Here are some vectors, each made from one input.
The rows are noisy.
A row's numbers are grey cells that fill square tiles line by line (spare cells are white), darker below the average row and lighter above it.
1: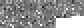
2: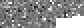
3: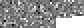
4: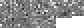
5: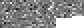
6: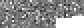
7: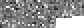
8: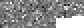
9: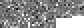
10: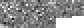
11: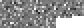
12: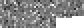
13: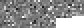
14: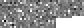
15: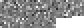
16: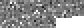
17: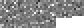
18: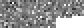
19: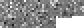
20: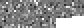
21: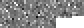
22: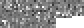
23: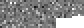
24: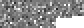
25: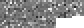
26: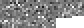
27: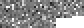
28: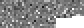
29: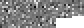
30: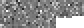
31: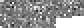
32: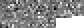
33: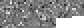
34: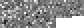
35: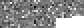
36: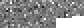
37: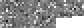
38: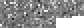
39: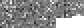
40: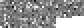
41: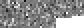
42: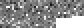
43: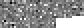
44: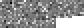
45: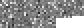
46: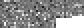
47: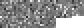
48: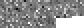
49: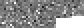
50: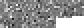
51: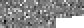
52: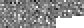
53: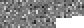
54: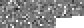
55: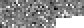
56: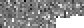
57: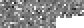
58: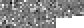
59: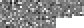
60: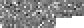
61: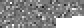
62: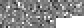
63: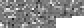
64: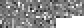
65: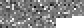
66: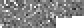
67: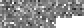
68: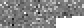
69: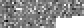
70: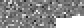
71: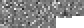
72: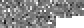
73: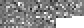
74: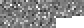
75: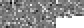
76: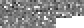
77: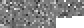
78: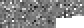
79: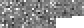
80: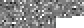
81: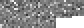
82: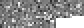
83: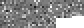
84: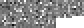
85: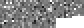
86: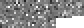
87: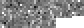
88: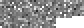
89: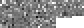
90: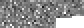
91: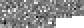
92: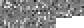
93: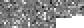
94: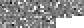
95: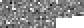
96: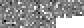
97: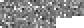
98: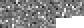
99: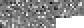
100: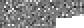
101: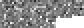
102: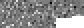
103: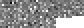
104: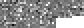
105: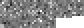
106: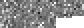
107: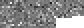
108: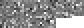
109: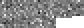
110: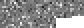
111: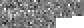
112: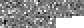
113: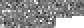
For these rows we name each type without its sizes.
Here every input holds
a true/false value, together with either a label, or a node of a tree.
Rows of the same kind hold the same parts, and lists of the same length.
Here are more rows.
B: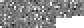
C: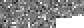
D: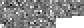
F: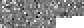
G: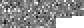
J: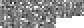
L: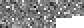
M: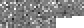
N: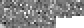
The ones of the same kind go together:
B, C, J, L
D, F, G, M, N

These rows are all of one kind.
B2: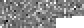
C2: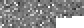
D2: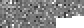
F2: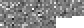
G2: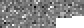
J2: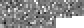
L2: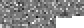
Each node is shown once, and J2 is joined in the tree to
G2.
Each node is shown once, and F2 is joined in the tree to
D2.
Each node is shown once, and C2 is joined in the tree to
B2 and L2.
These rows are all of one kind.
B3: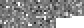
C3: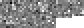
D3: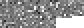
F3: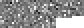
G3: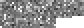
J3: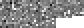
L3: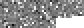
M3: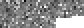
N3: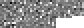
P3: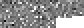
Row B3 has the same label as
D3, L3 and P3.
